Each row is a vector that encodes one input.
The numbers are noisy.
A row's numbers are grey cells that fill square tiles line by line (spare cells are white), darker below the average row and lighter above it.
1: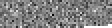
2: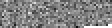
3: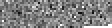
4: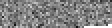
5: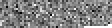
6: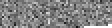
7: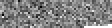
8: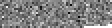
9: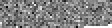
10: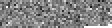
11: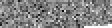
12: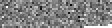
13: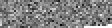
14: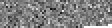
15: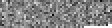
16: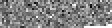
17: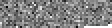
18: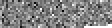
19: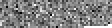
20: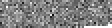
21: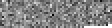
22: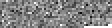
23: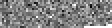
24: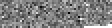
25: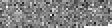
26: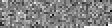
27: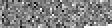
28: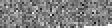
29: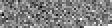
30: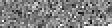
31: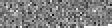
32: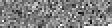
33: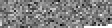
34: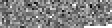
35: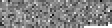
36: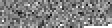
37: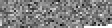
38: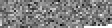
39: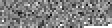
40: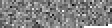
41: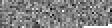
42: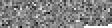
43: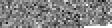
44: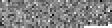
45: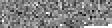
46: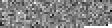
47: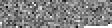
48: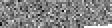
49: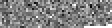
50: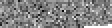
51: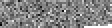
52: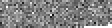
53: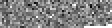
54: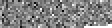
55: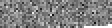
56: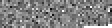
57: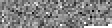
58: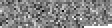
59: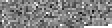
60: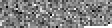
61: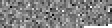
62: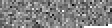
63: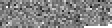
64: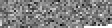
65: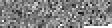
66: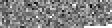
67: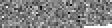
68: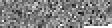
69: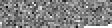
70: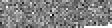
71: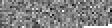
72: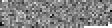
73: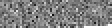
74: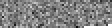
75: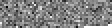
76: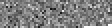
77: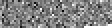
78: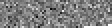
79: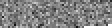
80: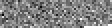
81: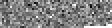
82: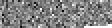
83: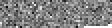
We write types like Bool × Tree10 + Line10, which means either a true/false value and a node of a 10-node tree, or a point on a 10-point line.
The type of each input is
(Bool × Bool × Bool + Unit) × Line6.
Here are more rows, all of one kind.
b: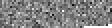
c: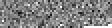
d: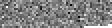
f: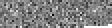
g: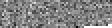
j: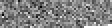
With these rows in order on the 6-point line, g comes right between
b and c.
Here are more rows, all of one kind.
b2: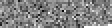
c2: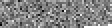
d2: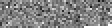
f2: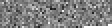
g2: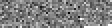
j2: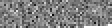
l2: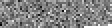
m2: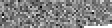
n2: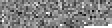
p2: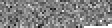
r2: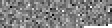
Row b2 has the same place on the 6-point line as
c2, l2 and m2.
